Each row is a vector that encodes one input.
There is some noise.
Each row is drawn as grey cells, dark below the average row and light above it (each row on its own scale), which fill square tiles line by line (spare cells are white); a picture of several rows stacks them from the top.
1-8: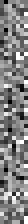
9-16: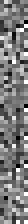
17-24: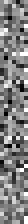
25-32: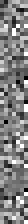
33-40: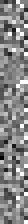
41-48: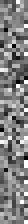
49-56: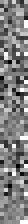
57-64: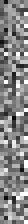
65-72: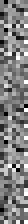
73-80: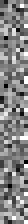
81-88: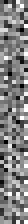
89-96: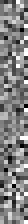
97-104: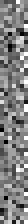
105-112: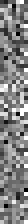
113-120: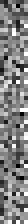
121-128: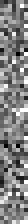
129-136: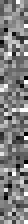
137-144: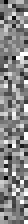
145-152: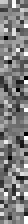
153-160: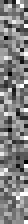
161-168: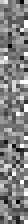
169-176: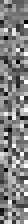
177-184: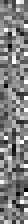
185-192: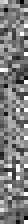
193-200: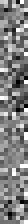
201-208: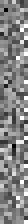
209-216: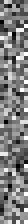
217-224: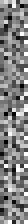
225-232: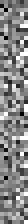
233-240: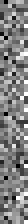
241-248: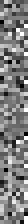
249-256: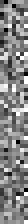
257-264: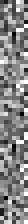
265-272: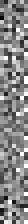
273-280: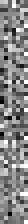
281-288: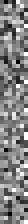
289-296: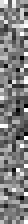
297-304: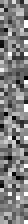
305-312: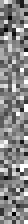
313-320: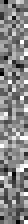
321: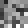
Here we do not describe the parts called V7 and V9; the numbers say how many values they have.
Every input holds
either one of 5 labels and a value of V9, or one of 12 labels and a true/false value, or a value of V7.
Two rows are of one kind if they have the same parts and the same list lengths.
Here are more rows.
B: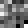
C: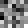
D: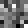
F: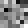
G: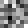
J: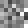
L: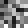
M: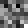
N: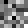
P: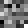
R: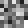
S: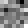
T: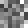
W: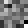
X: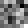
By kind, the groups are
B, D, M, P, W
C, L, N
F, G, J, R, S, T, X

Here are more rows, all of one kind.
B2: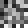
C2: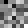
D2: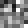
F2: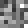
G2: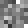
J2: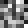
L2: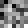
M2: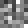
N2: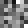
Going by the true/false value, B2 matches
C2 and L2.
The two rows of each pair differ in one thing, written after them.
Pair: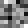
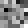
the label
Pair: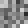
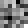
the label
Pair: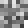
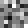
the label
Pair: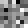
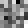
the label
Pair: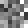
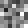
the value of V9
